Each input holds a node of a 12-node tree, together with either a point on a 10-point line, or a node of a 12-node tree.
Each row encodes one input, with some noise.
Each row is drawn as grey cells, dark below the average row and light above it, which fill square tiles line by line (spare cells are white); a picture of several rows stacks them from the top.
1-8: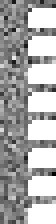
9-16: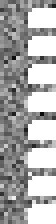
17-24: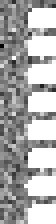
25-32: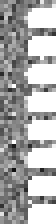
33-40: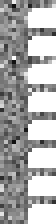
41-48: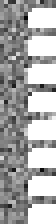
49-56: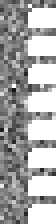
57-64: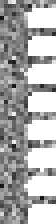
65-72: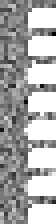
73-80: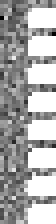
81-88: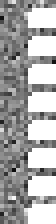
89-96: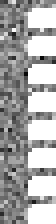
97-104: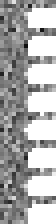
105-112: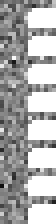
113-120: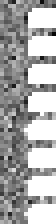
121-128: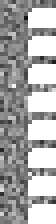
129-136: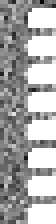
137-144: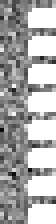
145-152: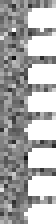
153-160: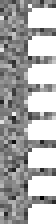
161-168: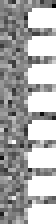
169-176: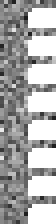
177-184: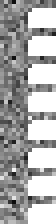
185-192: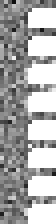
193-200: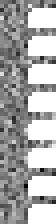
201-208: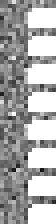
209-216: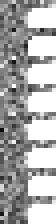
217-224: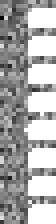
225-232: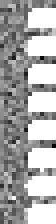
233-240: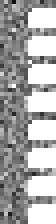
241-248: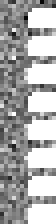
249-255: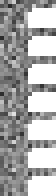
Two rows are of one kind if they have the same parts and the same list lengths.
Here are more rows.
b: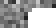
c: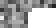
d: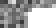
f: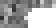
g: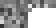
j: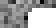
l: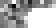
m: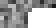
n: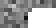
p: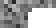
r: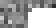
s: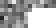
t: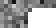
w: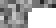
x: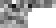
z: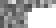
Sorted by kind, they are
b, c, g, j, m, n, p, r, t, w
d, f, l, s, x, z

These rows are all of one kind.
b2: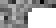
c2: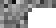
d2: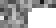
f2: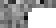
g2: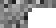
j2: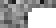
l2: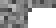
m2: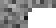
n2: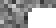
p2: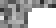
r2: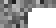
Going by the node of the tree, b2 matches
d2, f2, j2 and p2.
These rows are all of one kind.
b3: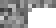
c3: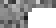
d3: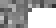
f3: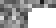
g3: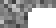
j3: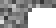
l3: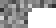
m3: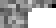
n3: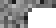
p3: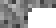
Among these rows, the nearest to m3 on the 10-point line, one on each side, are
d3 and l3.
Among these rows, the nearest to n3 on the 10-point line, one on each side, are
j3 and p3.
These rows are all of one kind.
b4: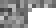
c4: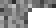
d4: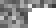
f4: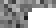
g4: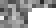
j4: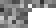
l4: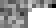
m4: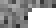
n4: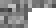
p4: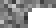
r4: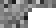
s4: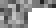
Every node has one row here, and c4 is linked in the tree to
d4, j4 and r4.
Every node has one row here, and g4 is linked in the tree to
d4 and s4.
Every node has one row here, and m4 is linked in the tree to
n4.
